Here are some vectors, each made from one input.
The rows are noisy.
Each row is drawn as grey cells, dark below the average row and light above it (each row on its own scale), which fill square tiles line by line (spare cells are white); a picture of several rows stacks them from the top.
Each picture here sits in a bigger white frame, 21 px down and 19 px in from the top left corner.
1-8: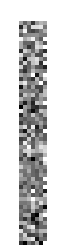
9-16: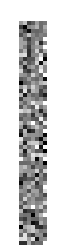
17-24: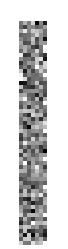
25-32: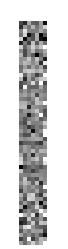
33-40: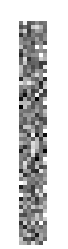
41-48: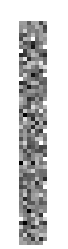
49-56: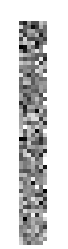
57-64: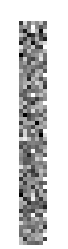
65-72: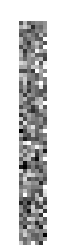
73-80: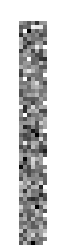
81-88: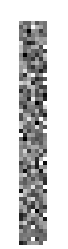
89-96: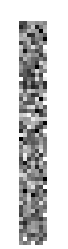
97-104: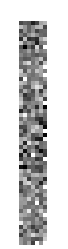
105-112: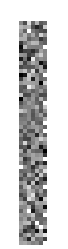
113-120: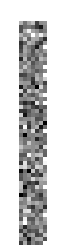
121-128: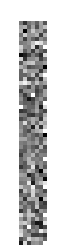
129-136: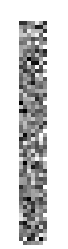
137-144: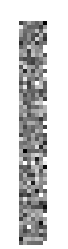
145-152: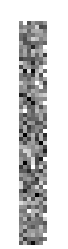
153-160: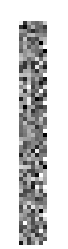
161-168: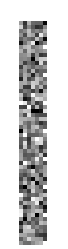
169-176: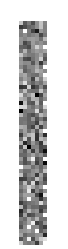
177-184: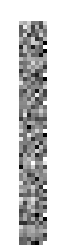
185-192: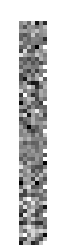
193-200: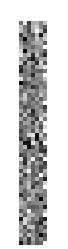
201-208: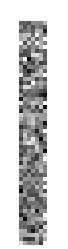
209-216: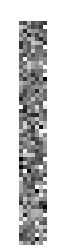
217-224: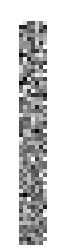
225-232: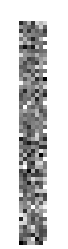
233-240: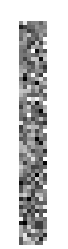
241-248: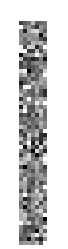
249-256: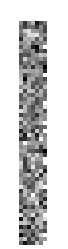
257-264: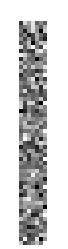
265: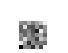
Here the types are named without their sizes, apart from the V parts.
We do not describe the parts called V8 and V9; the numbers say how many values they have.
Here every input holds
a true/false value and a value of V8, together with either a point on a line, or a value of V9.
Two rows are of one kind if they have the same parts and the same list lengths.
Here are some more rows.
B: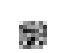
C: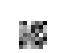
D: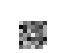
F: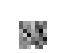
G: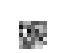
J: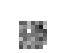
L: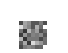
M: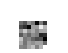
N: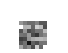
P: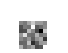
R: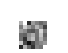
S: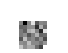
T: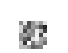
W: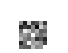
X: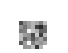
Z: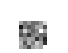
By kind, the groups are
B, G, N, R, T, Z
C, D, F, J, L, M, P, S, W, X

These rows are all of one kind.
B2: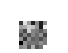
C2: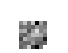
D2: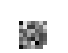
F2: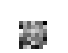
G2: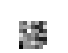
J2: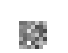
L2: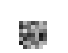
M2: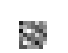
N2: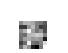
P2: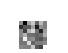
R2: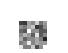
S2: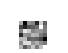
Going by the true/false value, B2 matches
C2, D2, F2 and L2.
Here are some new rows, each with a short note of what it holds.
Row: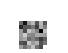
a point on a line, a true/false value and a value of V8
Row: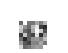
a true/false value, a value of V8 and a value of V9
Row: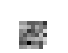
a true/false value, a value of V8 and a value of V9
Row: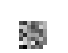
a point on a line, a true/false value and a value of V8
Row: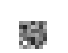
a point on a line, a true/false value and a value of V8
